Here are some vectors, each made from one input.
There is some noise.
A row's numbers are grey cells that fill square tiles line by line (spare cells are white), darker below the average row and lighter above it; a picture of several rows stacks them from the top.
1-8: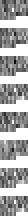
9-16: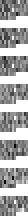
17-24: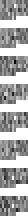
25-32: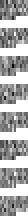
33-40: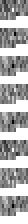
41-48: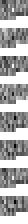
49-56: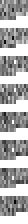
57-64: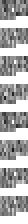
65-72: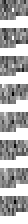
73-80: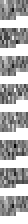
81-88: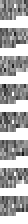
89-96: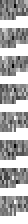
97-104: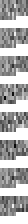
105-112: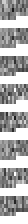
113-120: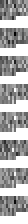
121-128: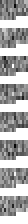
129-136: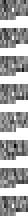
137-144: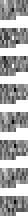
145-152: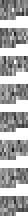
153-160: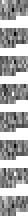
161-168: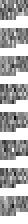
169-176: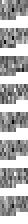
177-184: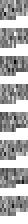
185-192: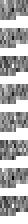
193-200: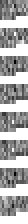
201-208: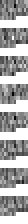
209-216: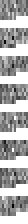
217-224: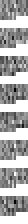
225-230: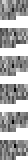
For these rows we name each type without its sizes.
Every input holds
a point on a line and a true/false value.
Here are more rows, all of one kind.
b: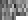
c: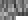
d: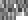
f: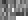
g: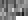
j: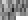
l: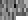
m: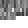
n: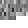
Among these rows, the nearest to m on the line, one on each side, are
f and g.
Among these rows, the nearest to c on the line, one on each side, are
g and j.
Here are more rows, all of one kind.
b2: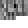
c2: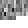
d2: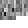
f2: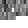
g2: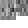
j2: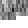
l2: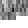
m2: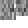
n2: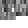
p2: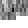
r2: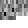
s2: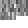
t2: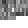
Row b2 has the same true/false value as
f2, n2 and t2.
